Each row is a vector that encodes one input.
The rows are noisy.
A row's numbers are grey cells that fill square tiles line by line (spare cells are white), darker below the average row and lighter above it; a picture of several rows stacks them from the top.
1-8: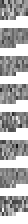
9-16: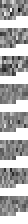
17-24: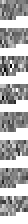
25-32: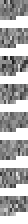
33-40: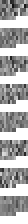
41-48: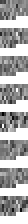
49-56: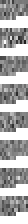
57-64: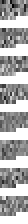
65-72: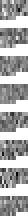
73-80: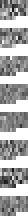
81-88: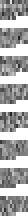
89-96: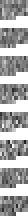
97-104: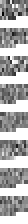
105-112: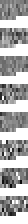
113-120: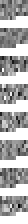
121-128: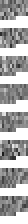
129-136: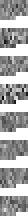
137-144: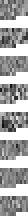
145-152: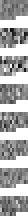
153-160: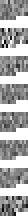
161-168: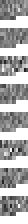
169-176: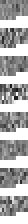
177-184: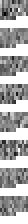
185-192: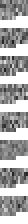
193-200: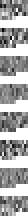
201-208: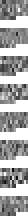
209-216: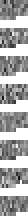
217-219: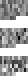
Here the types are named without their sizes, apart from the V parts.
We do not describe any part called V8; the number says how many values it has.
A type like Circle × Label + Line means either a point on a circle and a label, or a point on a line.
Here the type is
(Line + Tree) × V8.
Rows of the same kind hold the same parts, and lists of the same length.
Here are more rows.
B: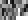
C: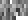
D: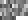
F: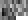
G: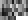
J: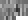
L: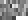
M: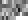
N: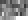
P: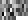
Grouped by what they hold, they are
B, C, J, N, P
D, F, G, L, M

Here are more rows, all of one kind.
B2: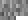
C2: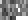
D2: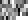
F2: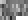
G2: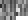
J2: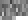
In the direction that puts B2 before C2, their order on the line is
B2, J2, D2, F2, G2, C2.
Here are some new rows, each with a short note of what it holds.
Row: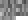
a point on a line and a value of V8
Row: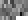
a node of a tree and a value of V8
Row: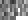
a point on a line and a value of V8
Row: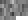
a node of a tree and a value of V8
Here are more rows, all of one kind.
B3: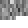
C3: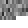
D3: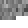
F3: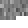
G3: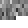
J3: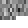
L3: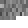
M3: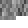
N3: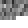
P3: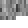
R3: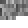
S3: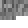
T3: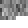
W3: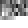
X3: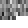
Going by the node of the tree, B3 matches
C3, J3, N3 and S3.
